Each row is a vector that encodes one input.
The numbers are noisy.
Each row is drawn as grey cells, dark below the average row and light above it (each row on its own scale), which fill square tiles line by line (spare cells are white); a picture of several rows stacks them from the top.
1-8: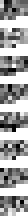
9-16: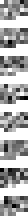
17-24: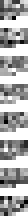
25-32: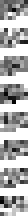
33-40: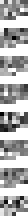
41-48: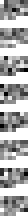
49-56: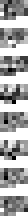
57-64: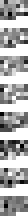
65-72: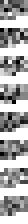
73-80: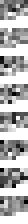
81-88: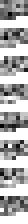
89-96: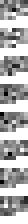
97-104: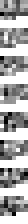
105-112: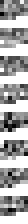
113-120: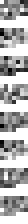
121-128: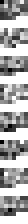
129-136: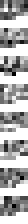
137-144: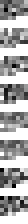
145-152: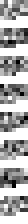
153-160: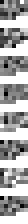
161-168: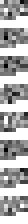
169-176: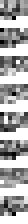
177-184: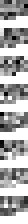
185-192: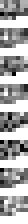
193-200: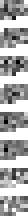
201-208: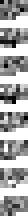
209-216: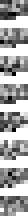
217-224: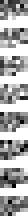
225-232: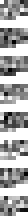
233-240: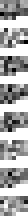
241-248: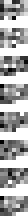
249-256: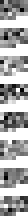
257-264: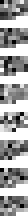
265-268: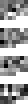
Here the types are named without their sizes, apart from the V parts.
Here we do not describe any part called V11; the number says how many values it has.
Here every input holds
a true/false value, together with either a point on a line, or a value of V11.
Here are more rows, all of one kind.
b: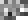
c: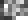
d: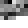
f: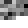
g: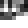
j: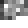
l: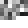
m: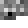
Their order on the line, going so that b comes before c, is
d, f, g, m, b, c, j, l.
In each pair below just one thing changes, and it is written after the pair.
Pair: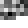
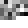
the place on the line
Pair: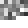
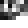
the true/false value
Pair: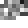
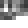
the true/false value
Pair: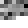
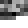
the place on the line
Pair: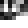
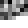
the place on the line
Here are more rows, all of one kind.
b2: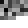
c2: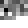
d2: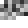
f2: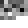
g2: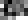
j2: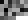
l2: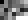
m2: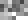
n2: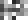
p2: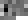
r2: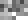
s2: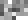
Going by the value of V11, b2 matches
c2, j2 and p2.
